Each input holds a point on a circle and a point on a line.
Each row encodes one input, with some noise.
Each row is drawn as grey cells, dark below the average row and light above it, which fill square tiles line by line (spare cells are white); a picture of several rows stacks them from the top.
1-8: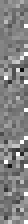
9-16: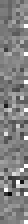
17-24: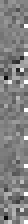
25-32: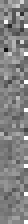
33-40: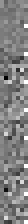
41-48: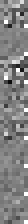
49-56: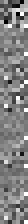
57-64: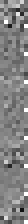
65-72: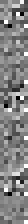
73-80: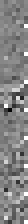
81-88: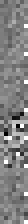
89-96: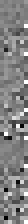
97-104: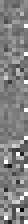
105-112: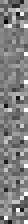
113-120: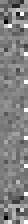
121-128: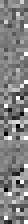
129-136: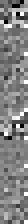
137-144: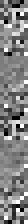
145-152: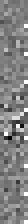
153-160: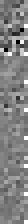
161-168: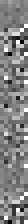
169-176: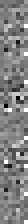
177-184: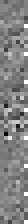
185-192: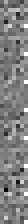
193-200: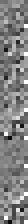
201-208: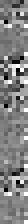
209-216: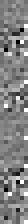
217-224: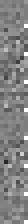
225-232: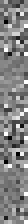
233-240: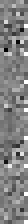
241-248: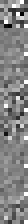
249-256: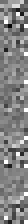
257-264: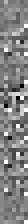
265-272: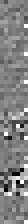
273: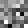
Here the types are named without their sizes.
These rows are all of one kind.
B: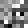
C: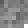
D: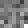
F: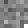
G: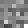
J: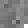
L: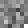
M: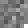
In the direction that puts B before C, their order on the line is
J, L, F, D, M, B, G, C.
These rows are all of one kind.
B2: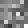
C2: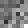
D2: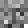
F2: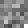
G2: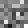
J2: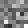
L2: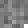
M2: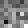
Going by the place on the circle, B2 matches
L2 and M2.
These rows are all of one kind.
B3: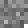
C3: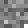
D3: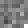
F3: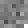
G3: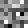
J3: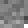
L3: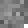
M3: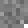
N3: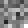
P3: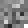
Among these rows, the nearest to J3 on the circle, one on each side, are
L3 and M3.
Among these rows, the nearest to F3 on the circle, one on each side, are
M3 and P3.
